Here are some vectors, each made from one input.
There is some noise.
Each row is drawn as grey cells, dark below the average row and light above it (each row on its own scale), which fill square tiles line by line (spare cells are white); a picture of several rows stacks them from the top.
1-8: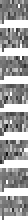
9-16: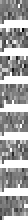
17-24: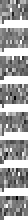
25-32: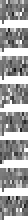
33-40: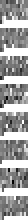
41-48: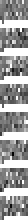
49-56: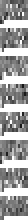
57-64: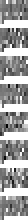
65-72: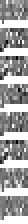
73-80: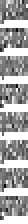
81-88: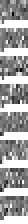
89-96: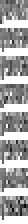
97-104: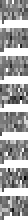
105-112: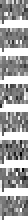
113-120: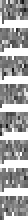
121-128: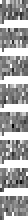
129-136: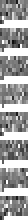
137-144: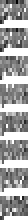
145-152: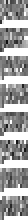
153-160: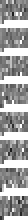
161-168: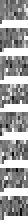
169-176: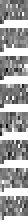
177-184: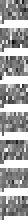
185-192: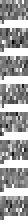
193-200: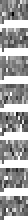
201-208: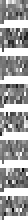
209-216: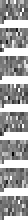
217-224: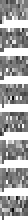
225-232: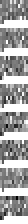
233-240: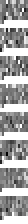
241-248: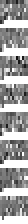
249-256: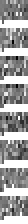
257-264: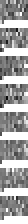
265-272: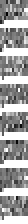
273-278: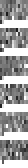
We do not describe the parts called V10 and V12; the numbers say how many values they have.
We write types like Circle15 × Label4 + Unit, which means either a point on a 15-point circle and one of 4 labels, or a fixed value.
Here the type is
Bool × Line6 × V10 + V12.
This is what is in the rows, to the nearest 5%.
About 65% of them hold a point on a 6-point line, a true/false value and a value of V10. The rest hold a value of V12.
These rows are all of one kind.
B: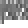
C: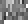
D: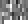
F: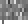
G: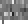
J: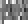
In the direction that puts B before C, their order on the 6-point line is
D, F, B, G, J, C.
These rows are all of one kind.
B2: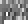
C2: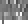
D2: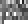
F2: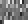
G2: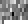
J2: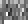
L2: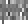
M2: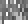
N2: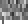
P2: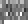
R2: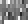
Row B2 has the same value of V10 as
F2, J2, P2 and R2.
